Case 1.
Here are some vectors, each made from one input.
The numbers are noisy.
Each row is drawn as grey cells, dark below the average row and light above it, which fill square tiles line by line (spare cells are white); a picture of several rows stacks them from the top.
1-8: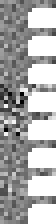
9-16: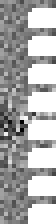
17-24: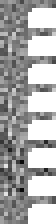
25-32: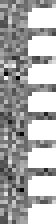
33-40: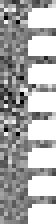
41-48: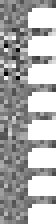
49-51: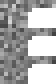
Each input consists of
a point on a 5-point line.
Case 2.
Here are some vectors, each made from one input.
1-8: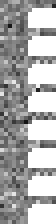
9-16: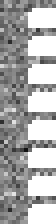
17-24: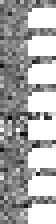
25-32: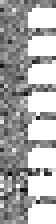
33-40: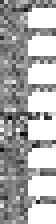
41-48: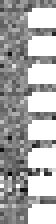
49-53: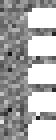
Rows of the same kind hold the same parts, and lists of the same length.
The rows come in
2 kinds.
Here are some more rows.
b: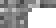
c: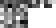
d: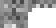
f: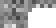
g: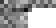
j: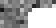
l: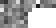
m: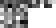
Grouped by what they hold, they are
b, d, f, g, j, l
c, m

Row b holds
a node of a 9-node tree.
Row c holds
a fixed value.
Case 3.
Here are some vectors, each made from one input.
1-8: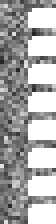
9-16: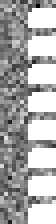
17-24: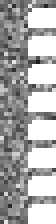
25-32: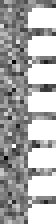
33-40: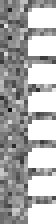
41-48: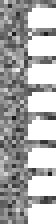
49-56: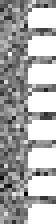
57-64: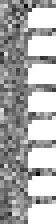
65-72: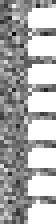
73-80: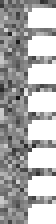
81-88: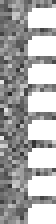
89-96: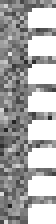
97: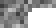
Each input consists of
a point on a 16-point line.
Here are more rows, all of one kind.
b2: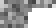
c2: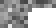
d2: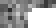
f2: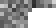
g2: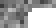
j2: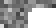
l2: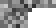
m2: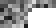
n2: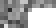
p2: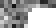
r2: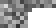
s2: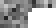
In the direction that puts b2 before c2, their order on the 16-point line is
m2, d2, n2, b2, s2, f2, l2, r2, c2, g2, p2, j2.
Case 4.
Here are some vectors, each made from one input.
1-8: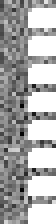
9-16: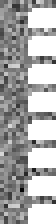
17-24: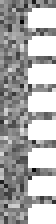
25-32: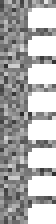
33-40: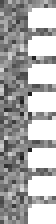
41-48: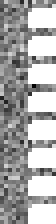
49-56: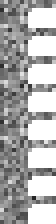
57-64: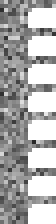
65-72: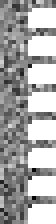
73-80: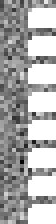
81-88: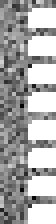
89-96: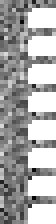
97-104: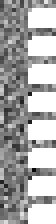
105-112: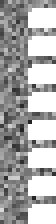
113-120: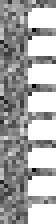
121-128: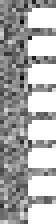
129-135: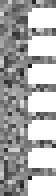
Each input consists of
a point on a 13-point circle.
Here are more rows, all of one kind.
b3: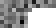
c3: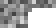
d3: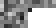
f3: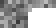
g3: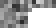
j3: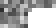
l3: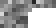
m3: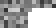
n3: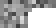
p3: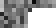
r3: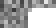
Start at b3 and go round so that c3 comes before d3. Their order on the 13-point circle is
b3, g3, l3, f3, r3, j3, c3, n3, m3, d3, p3.
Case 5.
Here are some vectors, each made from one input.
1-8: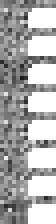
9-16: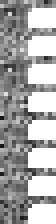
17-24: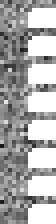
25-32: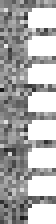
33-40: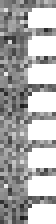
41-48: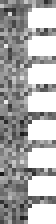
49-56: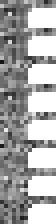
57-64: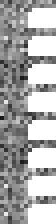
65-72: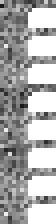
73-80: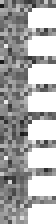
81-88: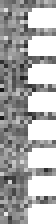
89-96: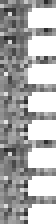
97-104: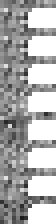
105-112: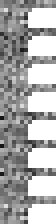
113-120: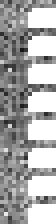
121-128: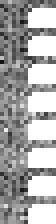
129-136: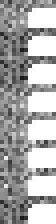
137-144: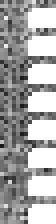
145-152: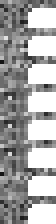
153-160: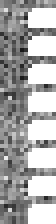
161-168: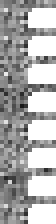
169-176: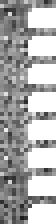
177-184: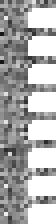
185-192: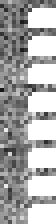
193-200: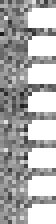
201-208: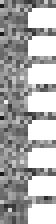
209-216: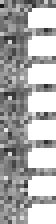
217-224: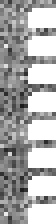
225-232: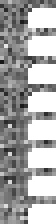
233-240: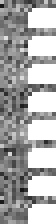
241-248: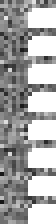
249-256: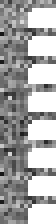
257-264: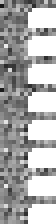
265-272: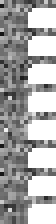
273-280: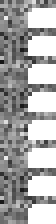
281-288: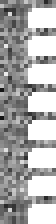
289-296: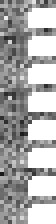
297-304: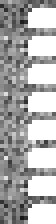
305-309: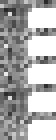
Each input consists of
a point on a 6-point circle.
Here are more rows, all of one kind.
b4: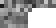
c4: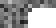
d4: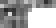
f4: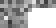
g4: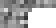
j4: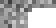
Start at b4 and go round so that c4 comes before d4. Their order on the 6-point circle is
b4, c4, d4, f4, j4, g4.
